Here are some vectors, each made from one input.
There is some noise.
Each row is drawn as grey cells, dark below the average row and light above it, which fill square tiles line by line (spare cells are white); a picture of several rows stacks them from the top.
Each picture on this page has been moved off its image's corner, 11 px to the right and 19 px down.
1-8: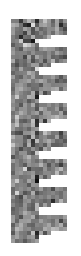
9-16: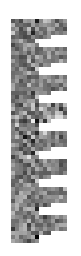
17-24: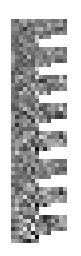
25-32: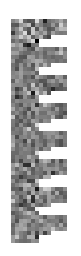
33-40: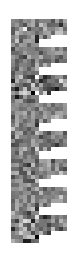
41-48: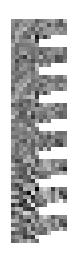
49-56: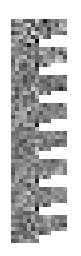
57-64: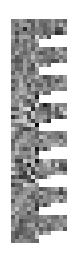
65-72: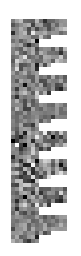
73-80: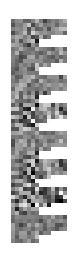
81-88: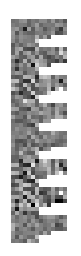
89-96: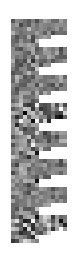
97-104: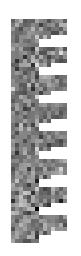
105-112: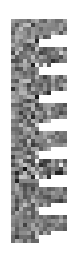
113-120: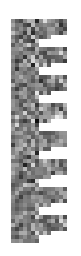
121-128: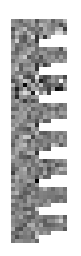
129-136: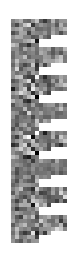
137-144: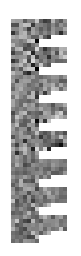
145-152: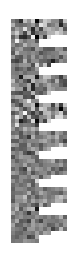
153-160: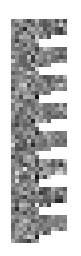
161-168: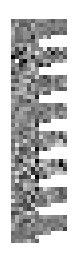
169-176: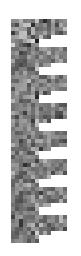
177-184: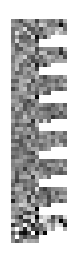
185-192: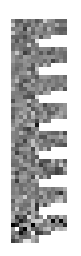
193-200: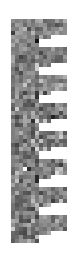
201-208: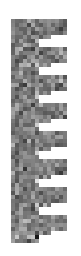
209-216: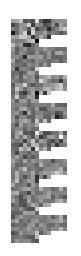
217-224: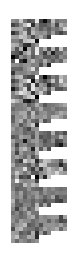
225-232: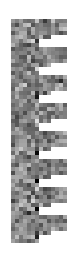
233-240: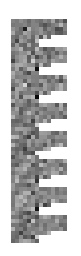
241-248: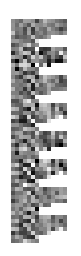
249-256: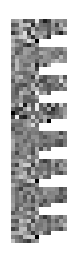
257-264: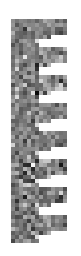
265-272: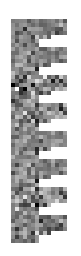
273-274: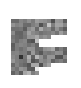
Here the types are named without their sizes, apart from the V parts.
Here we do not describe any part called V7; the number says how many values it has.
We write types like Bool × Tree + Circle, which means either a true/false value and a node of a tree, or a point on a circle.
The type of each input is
List(Bool × V7).
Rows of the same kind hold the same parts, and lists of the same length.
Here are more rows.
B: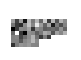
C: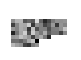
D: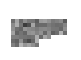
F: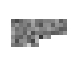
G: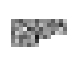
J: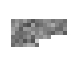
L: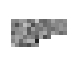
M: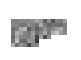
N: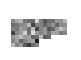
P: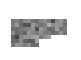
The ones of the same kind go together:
B
C, G, L, M, N
D, F, J, P

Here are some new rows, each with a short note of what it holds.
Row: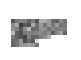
a list of two items
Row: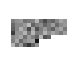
a list of one item
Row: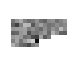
a list of one item
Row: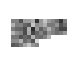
a list of two items
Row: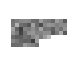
a list of two items
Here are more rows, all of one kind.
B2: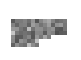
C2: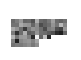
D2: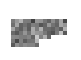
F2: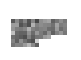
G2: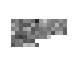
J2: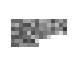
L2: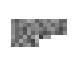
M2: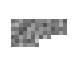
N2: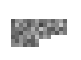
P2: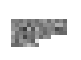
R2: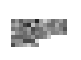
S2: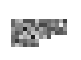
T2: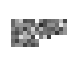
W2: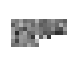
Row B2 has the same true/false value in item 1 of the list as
C2, L2, P2 and W2.
